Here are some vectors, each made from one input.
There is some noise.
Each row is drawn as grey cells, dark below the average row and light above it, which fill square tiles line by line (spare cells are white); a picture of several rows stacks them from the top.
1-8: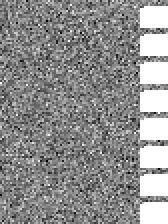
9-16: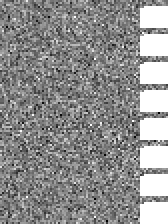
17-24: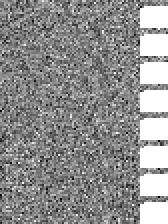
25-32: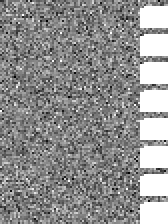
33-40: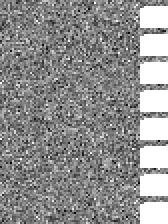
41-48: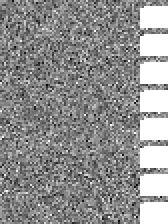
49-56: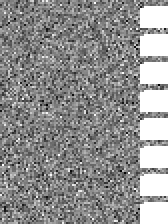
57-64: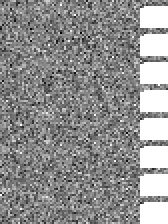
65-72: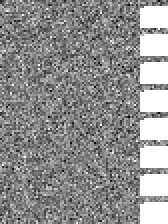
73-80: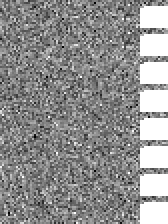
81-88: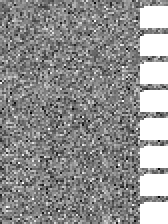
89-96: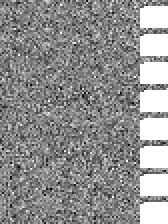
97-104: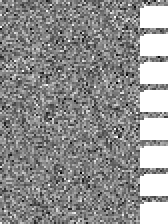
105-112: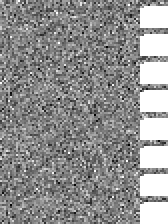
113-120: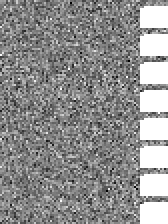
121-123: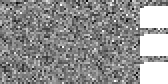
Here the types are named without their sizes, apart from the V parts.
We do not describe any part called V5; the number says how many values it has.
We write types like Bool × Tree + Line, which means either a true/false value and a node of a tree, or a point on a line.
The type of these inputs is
Bool × V5 + Label × Label × Line × Line.
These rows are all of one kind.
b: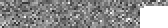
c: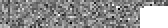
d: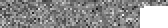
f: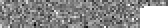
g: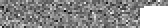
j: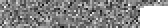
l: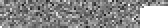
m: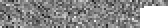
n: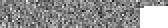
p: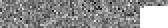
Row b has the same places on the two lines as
g and j.
